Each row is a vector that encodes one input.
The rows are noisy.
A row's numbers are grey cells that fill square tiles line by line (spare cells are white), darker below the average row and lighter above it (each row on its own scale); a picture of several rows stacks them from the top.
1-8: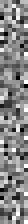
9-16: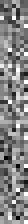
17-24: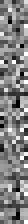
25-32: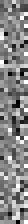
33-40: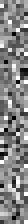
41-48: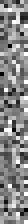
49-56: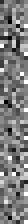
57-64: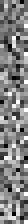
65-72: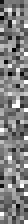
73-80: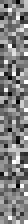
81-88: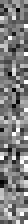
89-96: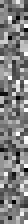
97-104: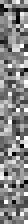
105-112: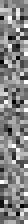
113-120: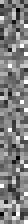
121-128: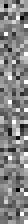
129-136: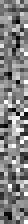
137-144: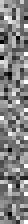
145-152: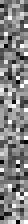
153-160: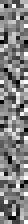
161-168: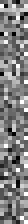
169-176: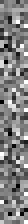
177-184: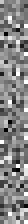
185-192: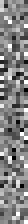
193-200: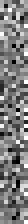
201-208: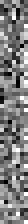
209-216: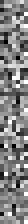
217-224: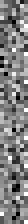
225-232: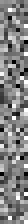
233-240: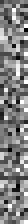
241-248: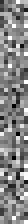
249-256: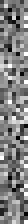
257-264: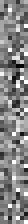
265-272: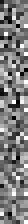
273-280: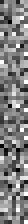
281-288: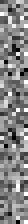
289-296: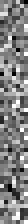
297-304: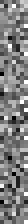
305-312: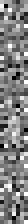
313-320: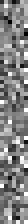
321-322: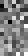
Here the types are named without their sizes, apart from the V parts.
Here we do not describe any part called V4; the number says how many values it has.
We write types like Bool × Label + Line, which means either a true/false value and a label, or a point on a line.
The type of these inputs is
Line × (Line × V4 + Tree).
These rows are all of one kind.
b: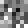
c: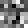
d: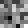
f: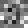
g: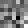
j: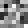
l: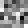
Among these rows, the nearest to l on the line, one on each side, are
b and j.
